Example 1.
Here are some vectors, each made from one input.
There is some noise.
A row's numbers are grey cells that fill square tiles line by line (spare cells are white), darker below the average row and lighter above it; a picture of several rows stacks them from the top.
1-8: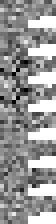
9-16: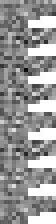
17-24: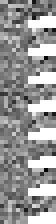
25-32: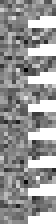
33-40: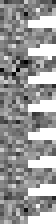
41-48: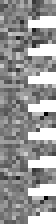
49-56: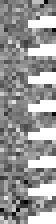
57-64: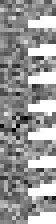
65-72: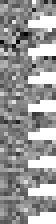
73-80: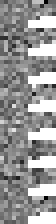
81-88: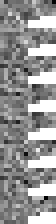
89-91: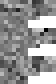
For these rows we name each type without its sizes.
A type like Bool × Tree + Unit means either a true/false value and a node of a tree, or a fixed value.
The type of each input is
Circle + Unit.
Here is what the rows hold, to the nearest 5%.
About 95% of them hold a point on a circle. The rest hold a fixed value.
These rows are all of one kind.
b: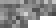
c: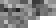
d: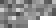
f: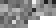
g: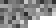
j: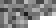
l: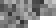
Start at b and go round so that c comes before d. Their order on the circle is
b, l, c, j, g, f, d.
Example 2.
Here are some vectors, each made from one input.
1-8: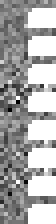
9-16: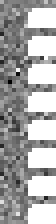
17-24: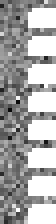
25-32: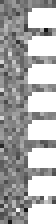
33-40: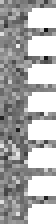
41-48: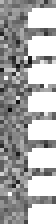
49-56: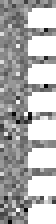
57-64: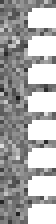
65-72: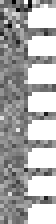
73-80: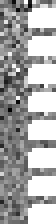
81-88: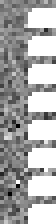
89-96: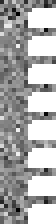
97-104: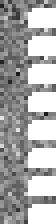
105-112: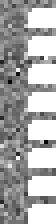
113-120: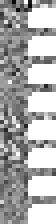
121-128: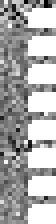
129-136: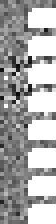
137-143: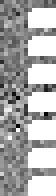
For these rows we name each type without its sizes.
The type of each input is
Bool × Bool × Bool + Unit.
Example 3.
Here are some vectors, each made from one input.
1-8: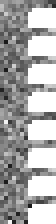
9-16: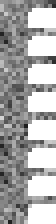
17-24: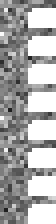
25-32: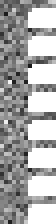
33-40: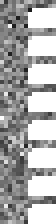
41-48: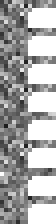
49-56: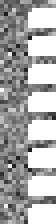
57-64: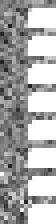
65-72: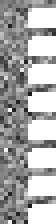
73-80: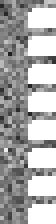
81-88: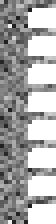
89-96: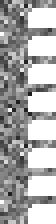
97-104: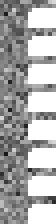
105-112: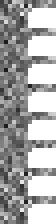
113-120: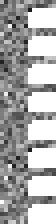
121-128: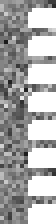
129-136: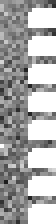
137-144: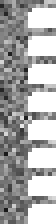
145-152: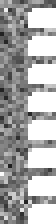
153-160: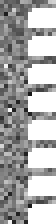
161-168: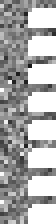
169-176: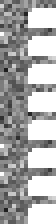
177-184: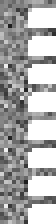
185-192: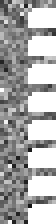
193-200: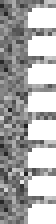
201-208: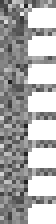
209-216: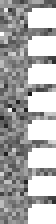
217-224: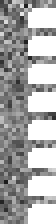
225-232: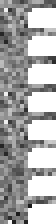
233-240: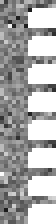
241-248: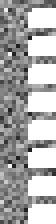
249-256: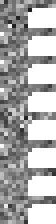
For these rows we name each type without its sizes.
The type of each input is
Line.
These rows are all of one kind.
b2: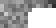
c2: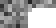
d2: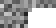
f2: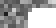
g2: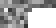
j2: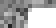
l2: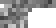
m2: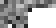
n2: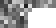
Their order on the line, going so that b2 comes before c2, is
m2, g2, l2, b2, d2, j2, f2, c2, n2.
